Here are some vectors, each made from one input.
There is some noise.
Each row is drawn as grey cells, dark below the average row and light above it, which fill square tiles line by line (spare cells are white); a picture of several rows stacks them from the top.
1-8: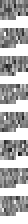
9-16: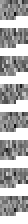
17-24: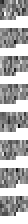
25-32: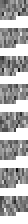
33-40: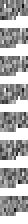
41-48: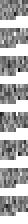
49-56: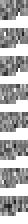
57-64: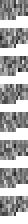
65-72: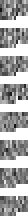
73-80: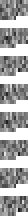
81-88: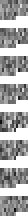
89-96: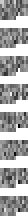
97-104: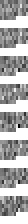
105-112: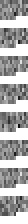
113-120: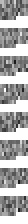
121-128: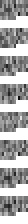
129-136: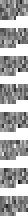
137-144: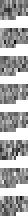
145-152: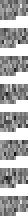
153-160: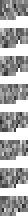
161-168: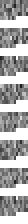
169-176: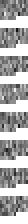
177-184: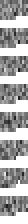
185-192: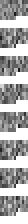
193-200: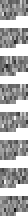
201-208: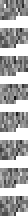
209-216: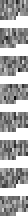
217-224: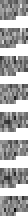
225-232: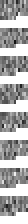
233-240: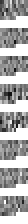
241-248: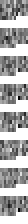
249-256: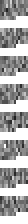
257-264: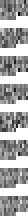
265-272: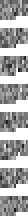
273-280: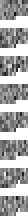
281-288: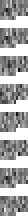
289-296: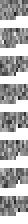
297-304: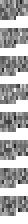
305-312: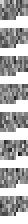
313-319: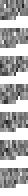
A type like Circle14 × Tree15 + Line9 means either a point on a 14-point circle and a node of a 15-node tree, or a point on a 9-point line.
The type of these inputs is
Bool × Circle6 + Line10.
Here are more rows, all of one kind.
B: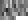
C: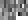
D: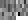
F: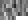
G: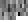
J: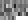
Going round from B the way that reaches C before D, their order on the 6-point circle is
B, J, F, C, D, G.
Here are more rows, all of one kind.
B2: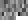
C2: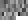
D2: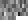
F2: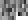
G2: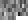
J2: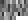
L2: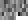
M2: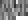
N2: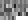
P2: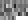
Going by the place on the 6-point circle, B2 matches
C2, L2, N2 and P2.
